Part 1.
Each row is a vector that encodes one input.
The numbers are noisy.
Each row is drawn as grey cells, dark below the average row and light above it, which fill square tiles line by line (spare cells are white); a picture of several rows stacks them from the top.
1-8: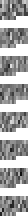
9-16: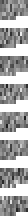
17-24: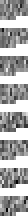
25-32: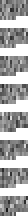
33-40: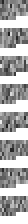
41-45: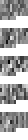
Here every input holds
three true/false values.
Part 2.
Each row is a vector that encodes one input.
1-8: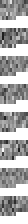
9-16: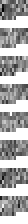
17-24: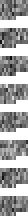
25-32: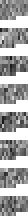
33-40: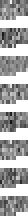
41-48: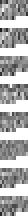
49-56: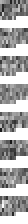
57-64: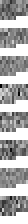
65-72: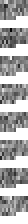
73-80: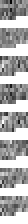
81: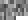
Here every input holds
a point on each of two 3-point lines.
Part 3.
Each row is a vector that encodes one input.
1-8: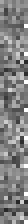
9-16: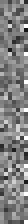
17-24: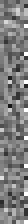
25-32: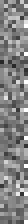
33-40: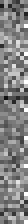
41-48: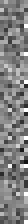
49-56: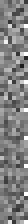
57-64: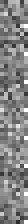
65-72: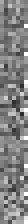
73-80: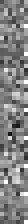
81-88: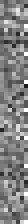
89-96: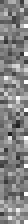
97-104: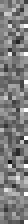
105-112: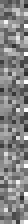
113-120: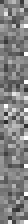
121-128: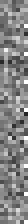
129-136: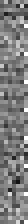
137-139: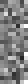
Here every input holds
one of 8 labels.
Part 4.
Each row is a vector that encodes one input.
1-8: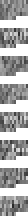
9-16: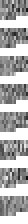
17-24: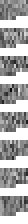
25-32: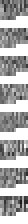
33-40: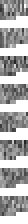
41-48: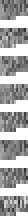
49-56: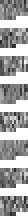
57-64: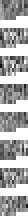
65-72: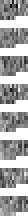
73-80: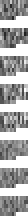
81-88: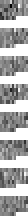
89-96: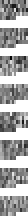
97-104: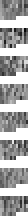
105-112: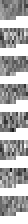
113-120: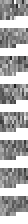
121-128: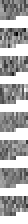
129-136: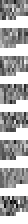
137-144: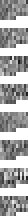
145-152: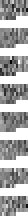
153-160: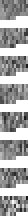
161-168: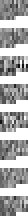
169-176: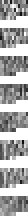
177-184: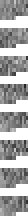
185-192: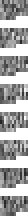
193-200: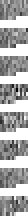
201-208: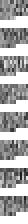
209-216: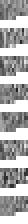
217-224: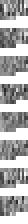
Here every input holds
a point on a 5-point line.
